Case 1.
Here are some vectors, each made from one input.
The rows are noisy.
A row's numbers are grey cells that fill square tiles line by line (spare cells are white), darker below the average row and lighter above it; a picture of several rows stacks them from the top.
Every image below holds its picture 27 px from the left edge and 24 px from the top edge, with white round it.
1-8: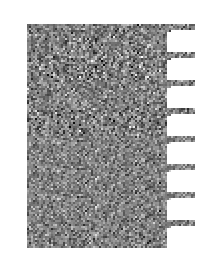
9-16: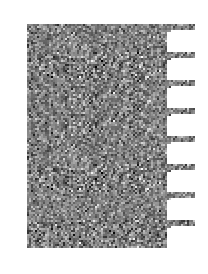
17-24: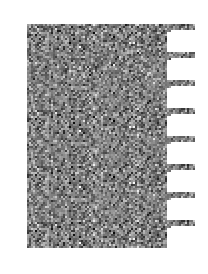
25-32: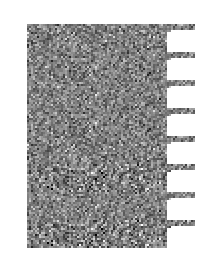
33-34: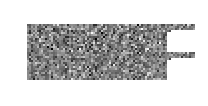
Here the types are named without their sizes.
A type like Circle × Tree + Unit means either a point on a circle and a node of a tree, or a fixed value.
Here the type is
Line.
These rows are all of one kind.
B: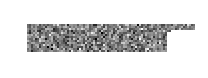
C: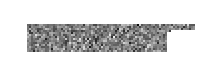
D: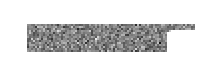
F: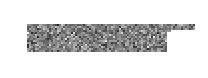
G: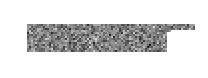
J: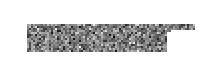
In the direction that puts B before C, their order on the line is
B, C, F, D, G, J.
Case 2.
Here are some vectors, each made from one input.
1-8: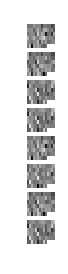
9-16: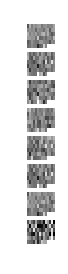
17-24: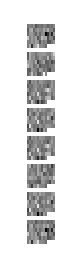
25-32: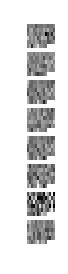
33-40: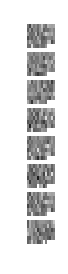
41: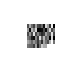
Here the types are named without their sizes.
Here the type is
Line × Line + Unit.
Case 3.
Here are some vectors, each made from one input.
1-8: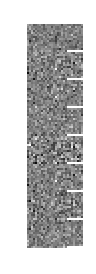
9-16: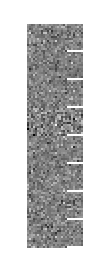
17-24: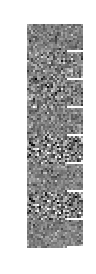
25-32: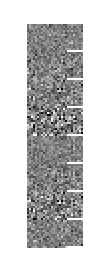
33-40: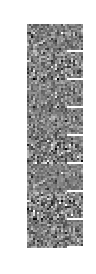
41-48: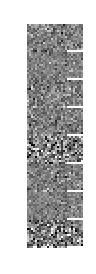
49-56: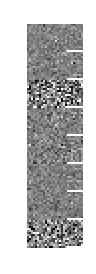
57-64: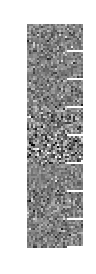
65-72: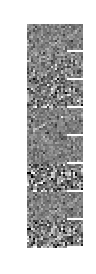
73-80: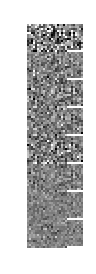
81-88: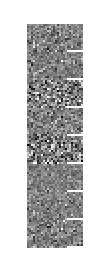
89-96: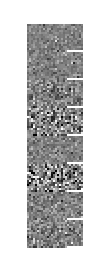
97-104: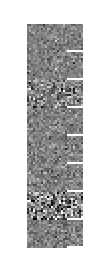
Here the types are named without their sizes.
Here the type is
Circle + Unit.
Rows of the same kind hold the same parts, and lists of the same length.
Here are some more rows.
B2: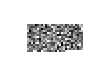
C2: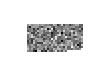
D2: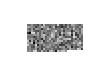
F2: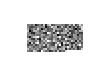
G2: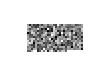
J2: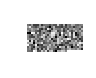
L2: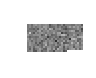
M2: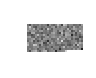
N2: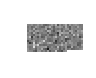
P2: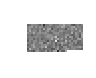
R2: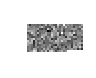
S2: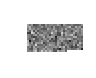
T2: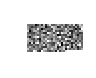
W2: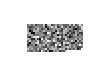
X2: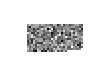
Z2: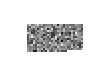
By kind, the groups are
B2, F2, T2, W2
C2, D2, G2, J2, L2, M2, N2, P2, R2, S2, X2, Z2

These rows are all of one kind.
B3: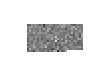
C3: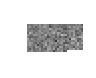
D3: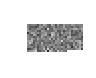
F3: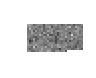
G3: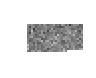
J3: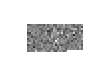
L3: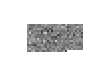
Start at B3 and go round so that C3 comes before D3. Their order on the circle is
B3, F3, G3, C3, D3, L3, J3.
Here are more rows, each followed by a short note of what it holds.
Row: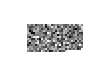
a fixed value
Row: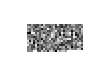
a point on a circle
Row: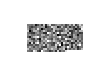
a fixed value
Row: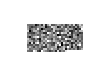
a fixed value
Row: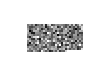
a fixed value
